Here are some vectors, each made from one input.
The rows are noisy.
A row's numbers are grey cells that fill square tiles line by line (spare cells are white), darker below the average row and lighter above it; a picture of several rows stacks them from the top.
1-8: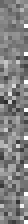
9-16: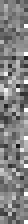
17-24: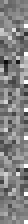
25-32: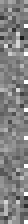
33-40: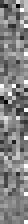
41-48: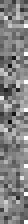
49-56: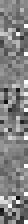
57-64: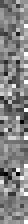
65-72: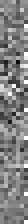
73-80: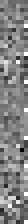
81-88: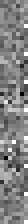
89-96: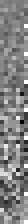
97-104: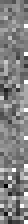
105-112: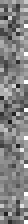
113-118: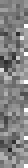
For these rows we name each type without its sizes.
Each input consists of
either a point on a circle, or a point on a line.
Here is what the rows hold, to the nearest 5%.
About 50% of them hold a point on a circle. The rest hold a point on a line.
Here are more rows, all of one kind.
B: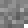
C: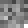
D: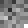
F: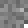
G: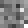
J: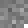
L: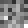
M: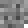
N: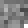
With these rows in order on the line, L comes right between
B and J.
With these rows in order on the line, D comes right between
G and J.
